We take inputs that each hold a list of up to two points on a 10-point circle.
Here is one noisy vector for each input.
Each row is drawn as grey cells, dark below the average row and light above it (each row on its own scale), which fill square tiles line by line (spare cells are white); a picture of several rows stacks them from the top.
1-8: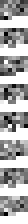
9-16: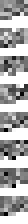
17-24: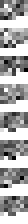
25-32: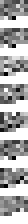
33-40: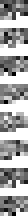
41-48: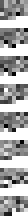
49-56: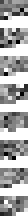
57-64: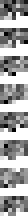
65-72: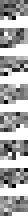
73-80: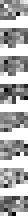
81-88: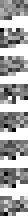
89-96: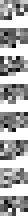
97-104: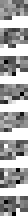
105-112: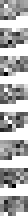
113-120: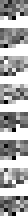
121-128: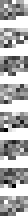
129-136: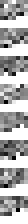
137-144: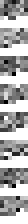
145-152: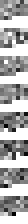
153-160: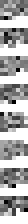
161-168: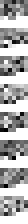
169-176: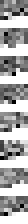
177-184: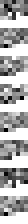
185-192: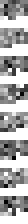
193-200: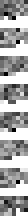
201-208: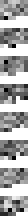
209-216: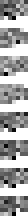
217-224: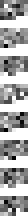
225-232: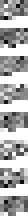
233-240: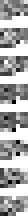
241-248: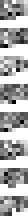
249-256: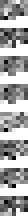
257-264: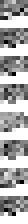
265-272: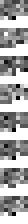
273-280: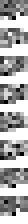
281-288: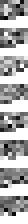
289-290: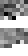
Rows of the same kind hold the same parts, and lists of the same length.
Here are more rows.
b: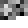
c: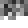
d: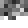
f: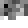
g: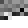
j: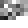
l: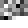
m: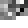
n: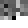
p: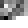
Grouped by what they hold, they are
b, g, j, l, p
c, d, f, n
m

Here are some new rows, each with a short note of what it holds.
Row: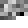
a list of two items
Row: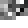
the empty list
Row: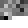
a list of two items
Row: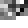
the empty list
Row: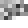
a list of two items
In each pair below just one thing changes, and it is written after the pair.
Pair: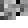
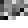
the place on the 10-point circle in item 1 of the list
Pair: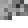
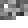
the place on the 10-point circle in item 1 of the list
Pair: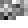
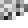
the place on the 10-point circle in item 1 of the list
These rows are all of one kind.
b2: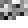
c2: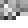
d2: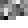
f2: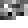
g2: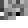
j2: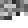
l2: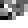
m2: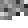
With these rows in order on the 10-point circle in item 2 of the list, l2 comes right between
f2 and j2.
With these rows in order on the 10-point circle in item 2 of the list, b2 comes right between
c2 and d2.
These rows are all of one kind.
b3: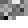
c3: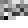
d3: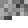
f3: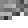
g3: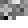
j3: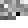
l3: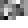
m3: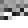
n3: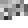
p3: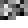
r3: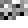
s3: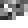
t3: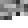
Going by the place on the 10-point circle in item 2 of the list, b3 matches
g3 and n3.
